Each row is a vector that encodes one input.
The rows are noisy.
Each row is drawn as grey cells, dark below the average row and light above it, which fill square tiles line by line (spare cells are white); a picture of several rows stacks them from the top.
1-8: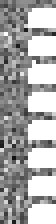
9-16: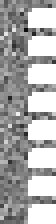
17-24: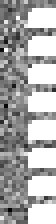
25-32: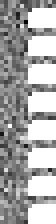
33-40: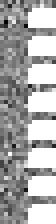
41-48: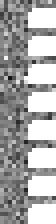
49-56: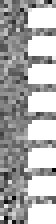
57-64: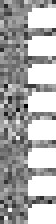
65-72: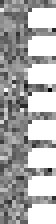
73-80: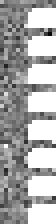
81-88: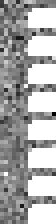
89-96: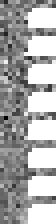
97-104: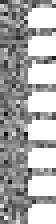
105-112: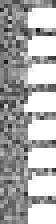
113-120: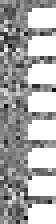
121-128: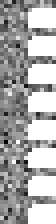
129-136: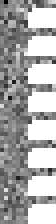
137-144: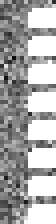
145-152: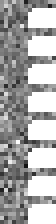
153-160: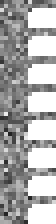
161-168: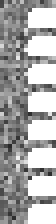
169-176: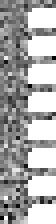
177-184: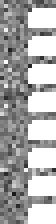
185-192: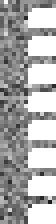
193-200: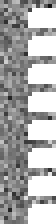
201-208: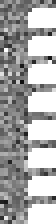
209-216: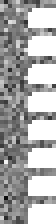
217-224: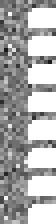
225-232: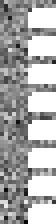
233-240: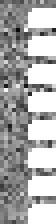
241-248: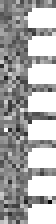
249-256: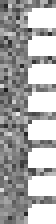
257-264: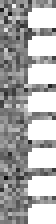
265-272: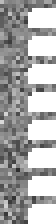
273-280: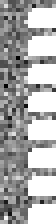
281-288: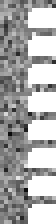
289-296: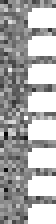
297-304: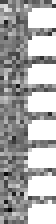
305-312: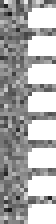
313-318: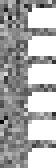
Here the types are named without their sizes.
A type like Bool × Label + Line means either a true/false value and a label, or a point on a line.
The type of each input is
Bool × Label.
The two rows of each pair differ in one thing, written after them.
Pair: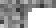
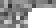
the label
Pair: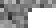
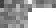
the true/false value
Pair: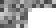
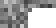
the true/false value
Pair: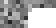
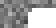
the label
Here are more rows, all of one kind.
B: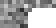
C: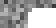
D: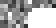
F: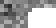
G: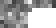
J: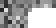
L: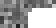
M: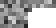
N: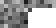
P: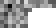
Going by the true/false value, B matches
L, M and N.
